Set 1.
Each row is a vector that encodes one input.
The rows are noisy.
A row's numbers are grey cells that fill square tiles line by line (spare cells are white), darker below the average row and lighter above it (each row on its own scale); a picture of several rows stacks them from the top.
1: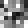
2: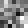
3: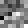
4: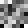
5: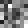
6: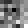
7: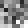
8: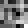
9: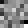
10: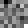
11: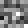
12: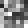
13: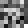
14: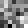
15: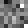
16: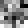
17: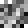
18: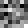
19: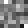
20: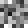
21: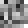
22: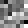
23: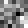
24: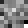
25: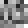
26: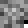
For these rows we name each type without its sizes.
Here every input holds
a label.
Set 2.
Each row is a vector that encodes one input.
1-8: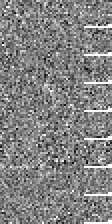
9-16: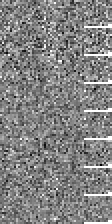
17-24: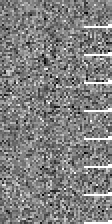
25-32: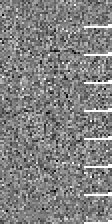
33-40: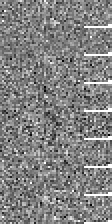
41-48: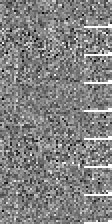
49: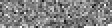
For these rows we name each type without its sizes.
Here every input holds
a point on each of two lines.
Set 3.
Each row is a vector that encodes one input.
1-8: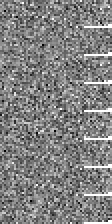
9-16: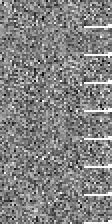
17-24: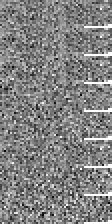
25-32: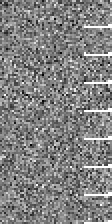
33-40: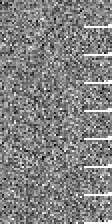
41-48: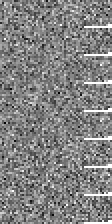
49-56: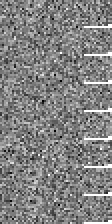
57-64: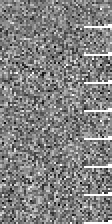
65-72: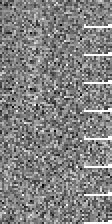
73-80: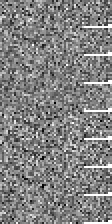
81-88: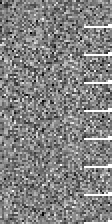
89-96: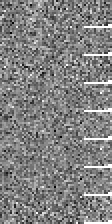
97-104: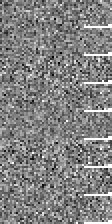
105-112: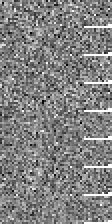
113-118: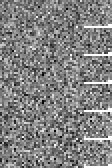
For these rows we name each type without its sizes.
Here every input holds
a point on a line.
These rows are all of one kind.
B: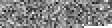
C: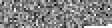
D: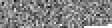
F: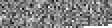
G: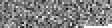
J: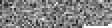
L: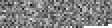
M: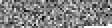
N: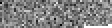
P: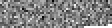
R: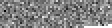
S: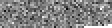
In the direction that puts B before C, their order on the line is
B, S, R, G, N, J, L, F, P, M, C, D.
